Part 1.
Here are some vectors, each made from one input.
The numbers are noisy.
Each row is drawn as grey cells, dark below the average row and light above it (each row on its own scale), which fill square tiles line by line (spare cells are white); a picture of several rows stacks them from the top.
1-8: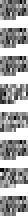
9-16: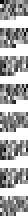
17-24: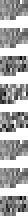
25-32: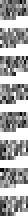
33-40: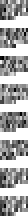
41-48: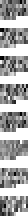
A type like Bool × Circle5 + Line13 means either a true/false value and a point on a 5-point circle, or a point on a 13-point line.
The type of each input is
Label8.
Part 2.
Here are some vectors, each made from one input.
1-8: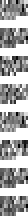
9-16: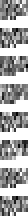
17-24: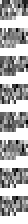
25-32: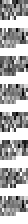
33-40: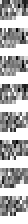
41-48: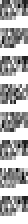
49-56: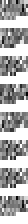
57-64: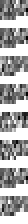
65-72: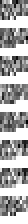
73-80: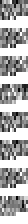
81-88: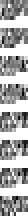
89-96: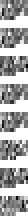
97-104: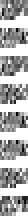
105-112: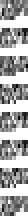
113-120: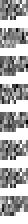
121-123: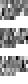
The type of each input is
Label6.
